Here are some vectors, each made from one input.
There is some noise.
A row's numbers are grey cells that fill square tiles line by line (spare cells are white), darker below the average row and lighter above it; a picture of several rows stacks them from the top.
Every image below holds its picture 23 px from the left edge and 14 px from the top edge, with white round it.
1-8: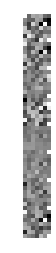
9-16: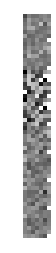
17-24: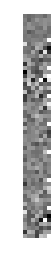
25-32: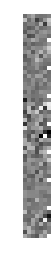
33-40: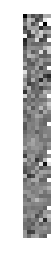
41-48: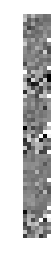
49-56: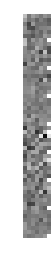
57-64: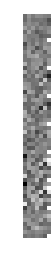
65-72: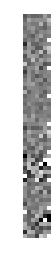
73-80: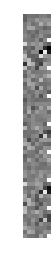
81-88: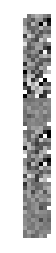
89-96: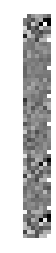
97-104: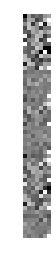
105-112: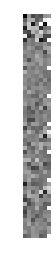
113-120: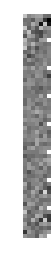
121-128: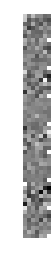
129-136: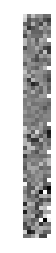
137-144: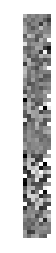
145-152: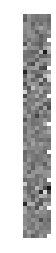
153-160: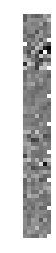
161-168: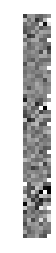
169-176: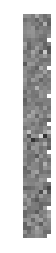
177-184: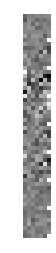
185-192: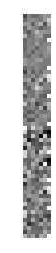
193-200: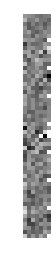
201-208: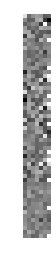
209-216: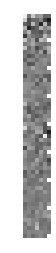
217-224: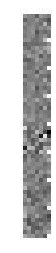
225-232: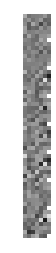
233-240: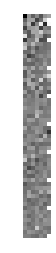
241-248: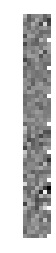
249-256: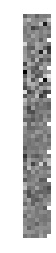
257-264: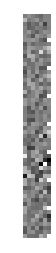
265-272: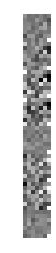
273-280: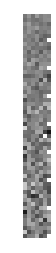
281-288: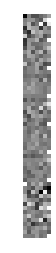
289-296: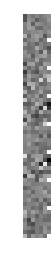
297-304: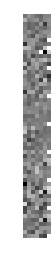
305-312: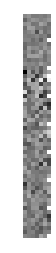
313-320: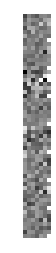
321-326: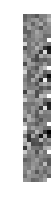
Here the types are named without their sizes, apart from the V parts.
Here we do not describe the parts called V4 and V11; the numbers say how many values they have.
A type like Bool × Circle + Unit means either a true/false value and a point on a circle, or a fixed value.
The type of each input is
Bool × V4 + Circle × V11.
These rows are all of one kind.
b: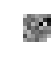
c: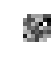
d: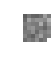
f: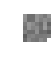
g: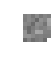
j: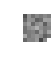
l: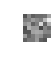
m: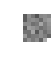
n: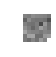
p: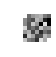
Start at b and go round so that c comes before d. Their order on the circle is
b, n, g, p, l, f, c, d, m, j.
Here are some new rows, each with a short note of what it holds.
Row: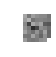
a true/false value and a value of V4
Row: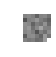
a point on a circle and a value of V11
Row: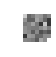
a point on a circle and a value of V11
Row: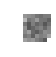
a true/false value and a value of V4
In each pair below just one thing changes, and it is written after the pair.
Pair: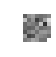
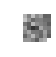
the true/false value
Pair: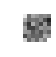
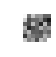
the value of V4
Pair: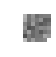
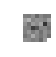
the true/false value
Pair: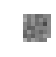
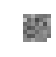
the value of V4
